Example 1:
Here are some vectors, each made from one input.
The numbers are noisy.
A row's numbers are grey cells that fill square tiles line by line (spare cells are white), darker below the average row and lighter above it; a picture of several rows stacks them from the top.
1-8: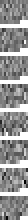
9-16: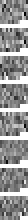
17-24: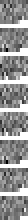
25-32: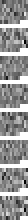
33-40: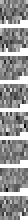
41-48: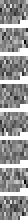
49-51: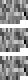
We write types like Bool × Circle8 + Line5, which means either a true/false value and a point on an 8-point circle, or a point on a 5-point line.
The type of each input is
Line4 × Line4.
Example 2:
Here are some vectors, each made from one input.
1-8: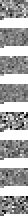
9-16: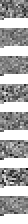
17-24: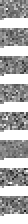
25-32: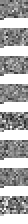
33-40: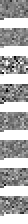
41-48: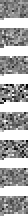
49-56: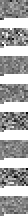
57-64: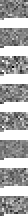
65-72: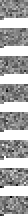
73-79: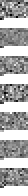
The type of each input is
Bool × Bool × Bool × Bool + Unit.
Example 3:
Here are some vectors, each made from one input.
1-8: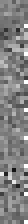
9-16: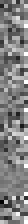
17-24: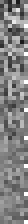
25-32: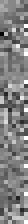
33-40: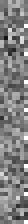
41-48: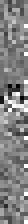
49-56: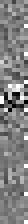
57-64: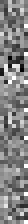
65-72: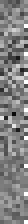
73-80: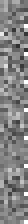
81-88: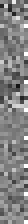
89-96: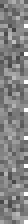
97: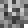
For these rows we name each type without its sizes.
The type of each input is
Circle + Unit.
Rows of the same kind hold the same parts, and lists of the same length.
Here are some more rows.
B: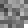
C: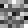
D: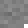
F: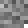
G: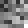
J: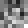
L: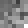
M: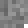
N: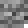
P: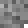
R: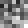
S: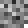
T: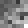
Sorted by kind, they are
B, C, D, F, G, J, L, M, P, R, S, T
N

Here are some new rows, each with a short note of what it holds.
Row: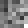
a point on a circle
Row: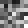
a point on a circle
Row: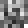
a point on a circle
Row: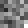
a fixed value
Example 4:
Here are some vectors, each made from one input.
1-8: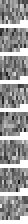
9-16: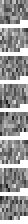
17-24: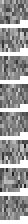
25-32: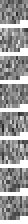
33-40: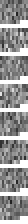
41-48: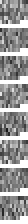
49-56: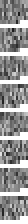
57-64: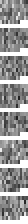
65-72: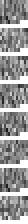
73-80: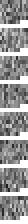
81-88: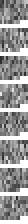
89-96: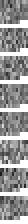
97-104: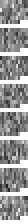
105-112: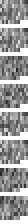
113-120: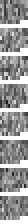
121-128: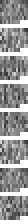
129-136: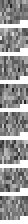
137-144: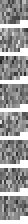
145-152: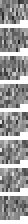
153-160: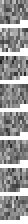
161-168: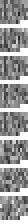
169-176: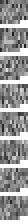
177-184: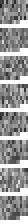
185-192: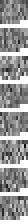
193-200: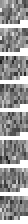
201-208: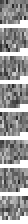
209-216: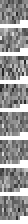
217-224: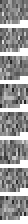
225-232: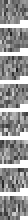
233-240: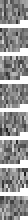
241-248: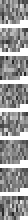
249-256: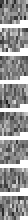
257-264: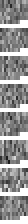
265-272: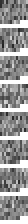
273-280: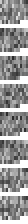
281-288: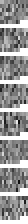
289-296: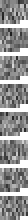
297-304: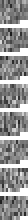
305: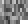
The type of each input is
Circle19.
